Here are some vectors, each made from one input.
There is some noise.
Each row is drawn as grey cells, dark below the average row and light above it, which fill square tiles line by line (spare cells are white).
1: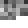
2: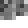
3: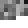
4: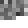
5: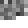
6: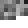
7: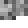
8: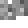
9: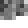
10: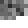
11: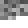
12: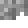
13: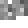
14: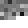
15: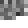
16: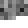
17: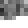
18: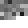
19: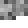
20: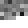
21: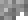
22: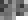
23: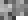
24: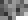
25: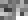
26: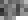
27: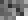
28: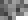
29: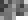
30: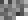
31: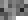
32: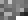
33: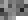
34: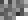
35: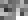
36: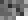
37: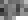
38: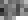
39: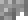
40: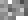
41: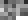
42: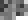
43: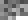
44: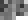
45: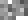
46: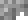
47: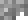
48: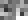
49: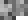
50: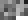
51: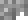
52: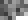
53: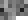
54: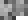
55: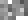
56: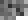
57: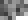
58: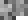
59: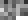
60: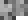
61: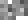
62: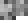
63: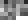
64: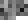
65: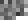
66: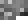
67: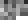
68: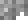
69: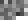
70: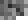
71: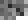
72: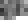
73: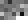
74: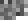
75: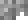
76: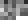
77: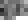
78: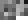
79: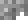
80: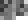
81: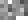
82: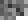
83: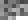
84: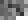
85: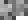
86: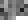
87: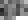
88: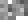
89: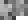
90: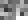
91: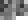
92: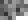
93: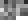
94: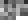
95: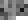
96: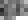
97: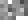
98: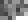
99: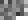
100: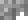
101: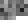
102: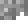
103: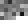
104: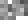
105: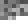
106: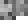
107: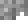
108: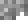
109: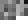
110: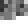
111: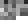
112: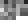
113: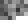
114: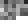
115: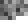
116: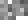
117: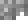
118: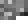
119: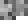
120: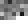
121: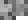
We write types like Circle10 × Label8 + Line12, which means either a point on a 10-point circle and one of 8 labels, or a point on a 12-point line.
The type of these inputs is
Circle9 + Label6.
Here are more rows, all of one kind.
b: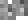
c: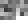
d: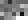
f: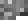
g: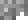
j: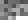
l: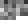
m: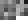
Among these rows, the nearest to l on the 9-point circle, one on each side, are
g and j.
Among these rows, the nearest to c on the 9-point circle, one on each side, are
d and m.
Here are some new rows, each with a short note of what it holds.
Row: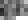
one of 6 labels
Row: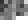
one of 6 labels
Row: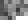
one of 6 labels
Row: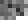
one of 6 labels
